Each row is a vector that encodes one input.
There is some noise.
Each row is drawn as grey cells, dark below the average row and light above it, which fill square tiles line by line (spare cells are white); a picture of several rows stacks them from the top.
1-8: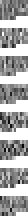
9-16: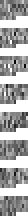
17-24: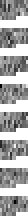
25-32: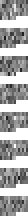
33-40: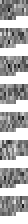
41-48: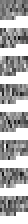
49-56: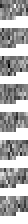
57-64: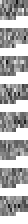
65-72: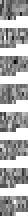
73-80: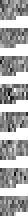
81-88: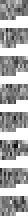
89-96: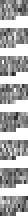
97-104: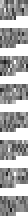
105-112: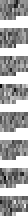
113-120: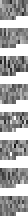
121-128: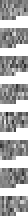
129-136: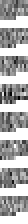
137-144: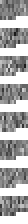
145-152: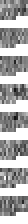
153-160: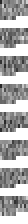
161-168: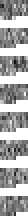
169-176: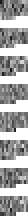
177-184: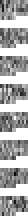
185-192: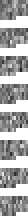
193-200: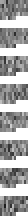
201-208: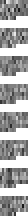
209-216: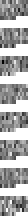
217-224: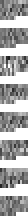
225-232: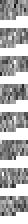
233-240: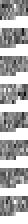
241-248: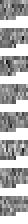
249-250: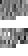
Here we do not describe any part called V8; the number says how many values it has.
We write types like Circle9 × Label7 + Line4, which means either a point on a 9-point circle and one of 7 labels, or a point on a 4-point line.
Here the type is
Label7 + (Line9 + Tree12) × V8.
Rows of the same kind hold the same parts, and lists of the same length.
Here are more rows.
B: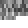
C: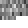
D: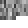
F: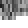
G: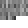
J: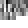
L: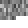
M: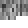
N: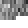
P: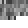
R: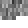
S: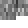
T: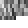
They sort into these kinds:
B, G, N
C, F, J, M, P, T
D, L, R, S

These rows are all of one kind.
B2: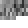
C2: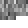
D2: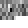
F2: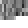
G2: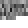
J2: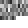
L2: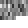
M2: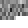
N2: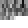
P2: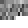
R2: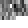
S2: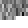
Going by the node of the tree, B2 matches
F2, N2, R2 and S2.
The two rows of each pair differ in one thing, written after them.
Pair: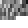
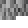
the value of V8
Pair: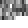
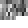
the value of V8
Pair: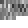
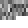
the node of the tree
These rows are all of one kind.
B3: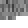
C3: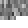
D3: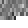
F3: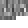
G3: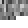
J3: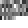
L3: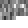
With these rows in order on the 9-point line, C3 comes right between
G3 and L3.
